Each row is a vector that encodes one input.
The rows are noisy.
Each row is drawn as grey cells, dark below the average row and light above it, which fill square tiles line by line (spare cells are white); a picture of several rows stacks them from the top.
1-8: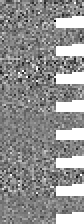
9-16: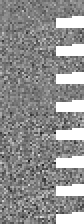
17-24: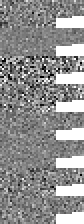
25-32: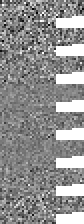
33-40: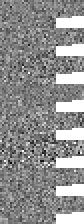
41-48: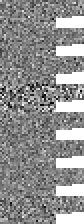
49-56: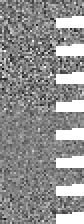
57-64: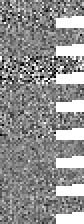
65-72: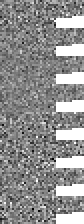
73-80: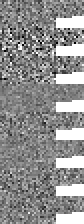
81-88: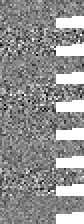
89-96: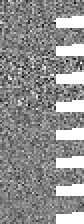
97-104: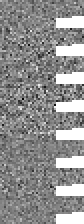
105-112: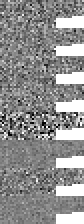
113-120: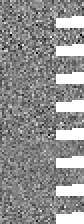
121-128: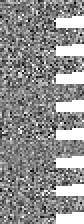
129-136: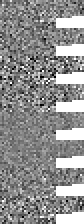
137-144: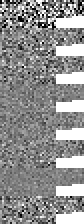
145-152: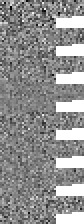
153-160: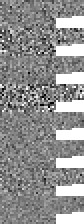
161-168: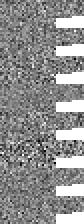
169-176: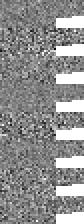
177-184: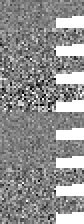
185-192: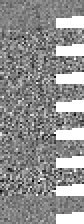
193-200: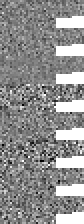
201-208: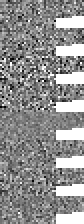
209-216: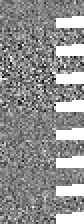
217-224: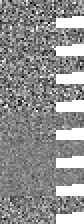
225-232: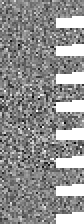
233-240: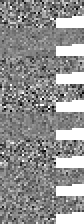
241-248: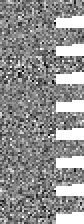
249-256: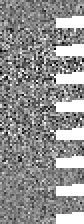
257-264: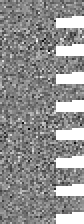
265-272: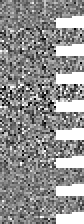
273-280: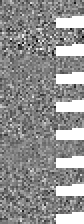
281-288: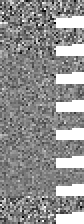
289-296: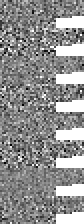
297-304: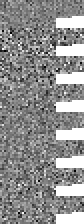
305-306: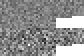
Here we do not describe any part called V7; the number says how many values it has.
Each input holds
either a point on a 10-point line, or a list of up to two items, each one of 9 labels and a value of V7.
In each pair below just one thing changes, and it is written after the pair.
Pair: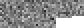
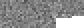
the value of V7 in item 2 of the list
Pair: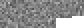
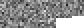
the value of V7 in item 2 of the list
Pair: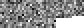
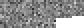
the label in item 1 of the list
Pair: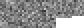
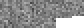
the label in item 2 of the list
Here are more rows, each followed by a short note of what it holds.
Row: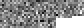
the empty list
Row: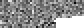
a list of one item
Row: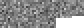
a point on a 10-point line
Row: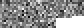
a list of one item
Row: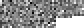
a point on a 10-point line
